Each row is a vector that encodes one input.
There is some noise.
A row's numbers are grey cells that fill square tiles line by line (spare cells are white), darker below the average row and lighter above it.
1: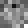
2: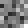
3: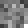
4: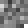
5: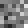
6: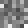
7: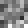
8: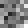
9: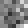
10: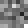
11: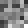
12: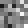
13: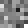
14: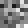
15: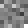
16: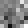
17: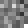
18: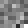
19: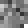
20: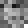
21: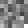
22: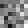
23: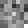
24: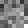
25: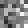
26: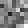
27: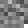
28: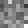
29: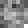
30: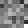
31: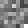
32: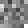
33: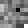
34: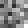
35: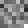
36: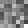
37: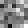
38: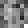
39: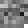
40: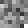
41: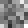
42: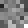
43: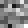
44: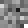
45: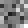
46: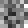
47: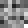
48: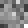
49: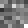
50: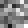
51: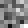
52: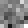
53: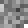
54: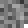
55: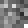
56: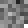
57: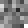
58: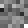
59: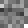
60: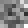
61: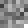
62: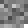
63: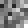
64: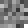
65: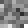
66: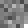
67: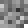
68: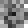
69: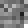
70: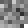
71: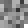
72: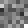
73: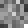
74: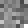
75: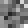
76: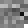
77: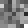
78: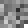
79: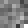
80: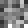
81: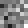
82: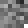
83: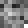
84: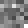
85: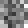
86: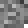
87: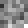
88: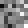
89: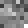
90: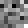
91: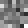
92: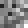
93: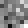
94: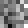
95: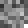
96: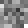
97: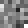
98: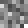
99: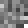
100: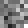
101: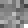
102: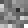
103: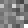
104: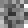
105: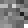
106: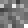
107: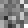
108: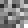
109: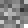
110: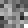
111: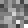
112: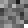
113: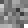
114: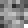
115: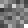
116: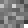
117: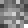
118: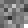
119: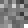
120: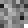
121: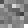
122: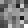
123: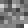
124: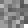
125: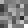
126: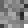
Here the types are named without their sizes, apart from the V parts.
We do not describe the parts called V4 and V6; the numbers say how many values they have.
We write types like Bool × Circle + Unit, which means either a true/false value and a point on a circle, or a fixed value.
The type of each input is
Line × (Line × V6 + V4).
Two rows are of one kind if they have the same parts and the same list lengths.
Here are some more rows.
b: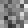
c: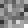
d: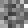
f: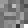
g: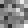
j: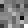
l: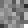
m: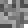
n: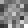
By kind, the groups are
b, d, g
c, f, j, l, m, n

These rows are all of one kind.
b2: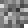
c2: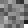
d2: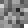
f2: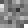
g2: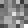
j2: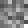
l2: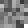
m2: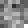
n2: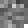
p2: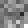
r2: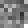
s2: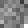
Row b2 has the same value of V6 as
c2 and j2.
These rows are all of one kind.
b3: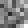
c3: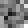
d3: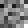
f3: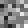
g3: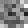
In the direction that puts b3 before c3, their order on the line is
d3, f3, b3, c3, g3.
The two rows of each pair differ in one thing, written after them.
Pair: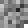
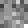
the place on one of the two lines
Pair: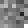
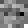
the place on one of the two lines
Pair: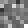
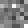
the value of V6
